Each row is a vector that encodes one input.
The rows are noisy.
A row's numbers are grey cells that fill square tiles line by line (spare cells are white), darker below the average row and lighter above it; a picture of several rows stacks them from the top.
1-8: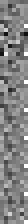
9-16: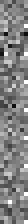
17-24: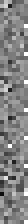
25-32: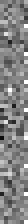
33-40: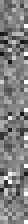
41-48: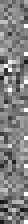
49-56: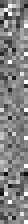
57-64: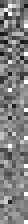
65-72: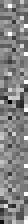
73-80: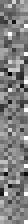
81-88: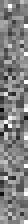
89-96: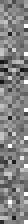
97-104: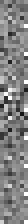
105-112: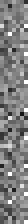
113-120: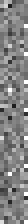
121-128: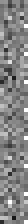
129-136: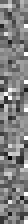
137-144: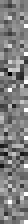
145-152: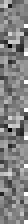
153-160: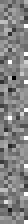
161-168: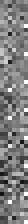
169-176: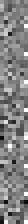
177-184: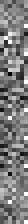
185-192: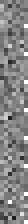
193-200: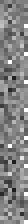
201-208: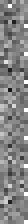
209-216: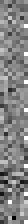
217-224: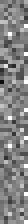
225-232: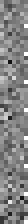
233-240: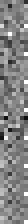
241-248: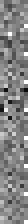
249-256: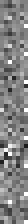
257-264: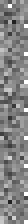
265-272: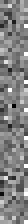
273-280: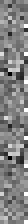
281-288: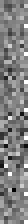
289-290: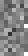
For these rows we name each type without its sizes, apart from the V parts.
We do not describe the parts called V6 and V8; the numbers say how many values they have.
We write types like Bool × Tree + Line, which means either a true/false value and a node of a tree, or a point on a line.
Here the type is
Bool × (Tree + V8) + V6.
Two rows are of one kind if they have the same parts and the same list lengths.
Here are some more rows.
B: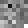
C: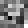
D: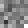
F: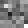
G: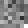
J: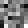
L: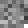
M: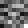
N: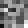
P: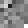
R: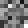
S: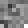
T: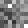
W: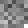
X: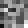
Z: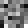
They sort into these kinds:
B, D, G, L, P, S, W
C, J, M, N, R, X, Z
F, T

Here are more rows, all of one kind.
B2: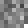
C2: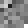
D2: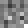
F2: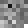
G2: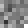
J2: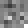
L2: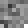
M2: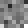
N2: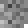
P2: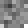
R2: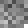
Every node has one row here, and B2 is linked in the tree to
R2.
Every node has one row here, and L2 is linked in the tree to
C2 and P2.
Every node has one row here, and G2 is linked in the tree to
N2.
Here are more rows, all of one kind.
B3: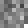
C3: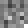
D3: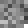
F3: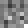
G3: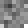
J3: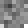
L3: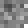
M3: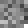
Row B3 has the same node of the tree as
D3 and M3.
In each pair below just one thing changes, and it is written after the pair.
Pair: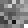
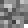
the true/false value
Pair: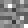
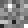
the value of V8
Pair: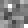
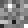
the value of V8
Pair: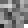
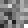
the true/false value
